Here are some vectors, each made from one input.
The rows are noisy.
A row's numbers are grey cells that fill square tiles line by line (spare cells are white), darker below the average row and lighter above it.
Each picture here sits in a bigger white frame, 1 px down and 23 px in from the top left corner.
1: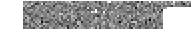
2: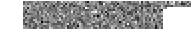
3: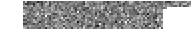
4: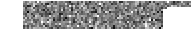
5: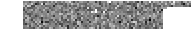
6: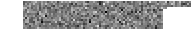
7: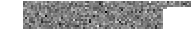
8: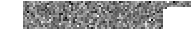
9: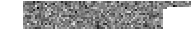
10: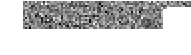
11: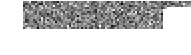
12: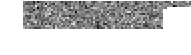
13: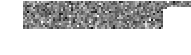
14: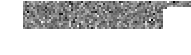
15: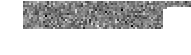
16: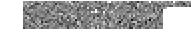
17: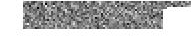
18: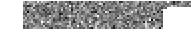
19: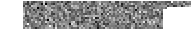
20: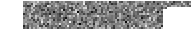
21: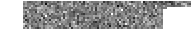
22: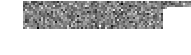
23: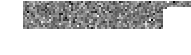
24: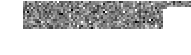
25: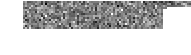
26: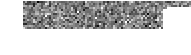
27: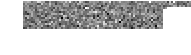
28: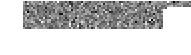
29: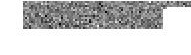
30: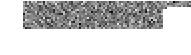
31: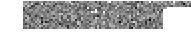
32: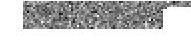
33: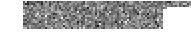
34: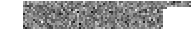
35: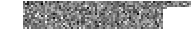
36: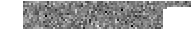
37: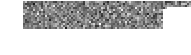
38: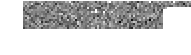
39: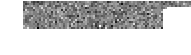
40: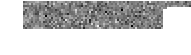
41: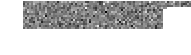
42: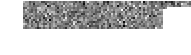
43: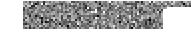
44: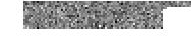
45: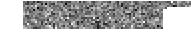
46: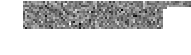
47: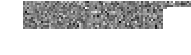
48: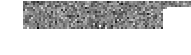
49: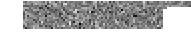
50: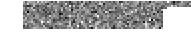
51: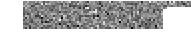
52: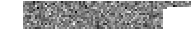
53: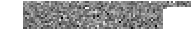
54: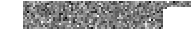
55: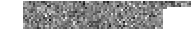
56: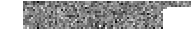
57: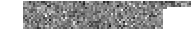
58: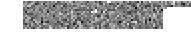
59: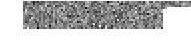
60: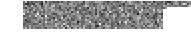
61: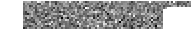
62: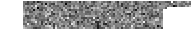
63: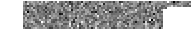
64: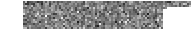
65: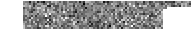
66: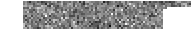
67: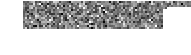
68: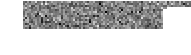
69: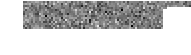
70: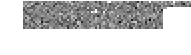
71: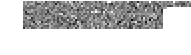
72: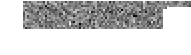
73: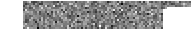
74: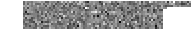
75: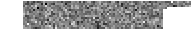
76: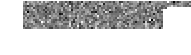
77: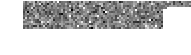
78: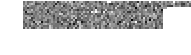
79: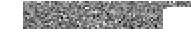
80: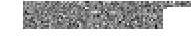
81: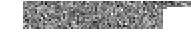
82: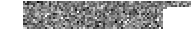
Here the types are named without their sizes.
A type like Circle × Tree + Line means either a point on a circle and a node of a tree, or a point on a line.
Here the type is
Label + Line.
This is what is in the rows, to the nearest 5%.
About 40% of them hold a label. The rest hold a point on a line.
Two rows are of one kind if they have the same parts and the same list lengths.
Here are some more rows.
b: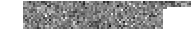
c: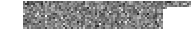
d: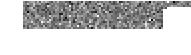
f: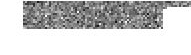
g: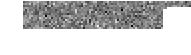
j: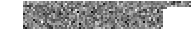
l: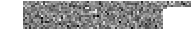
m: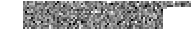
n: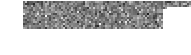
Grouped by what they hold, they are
b, c, f, n
d, g, j, l, m

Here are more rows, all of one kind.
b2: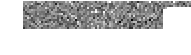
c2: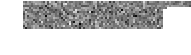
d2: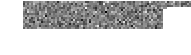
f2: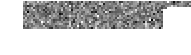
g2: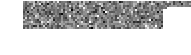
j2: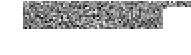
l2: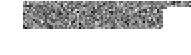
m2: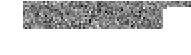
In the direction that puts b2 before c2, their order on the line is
b2, j2, d2, m2, c2, l2, f2, g2.
